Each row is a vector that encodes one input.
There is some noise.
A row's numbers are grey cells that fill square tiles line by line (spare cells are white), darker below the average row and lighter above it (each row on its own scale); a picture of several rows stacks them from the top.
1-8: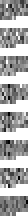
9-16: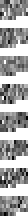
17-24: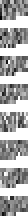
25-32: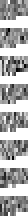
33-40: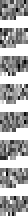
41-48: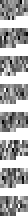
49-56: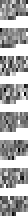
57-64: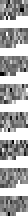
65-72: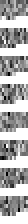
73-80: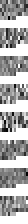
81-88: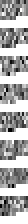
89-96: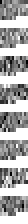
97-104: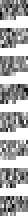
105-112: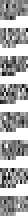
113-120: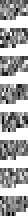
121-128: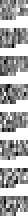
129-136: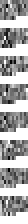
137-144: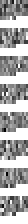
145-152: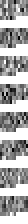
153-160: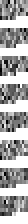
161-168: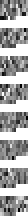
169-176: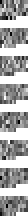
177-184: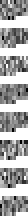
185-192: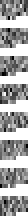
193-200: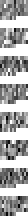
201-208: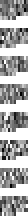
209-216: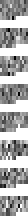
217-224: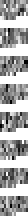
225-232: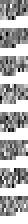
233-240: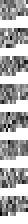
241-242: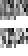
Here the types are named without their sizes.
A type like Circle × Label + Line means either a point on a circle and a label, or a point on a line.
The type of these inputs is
Bool × Bool × Bool × Bool × Bool × Bool × Tree × Tree.
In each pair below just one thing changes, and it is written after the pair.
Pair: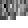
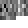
the node of one of the two trees
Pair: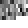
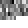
one of the six true/false values
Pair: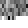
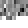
the node of one of the two trees
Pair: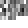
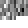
one of the six true/false values
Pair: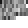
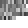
the node of one of the two trees
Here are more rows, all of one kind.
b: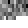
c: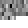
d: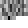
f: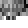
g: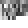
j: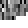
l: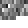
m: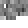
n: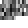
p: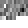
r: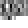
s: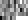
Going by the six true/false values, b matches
f, m and p.
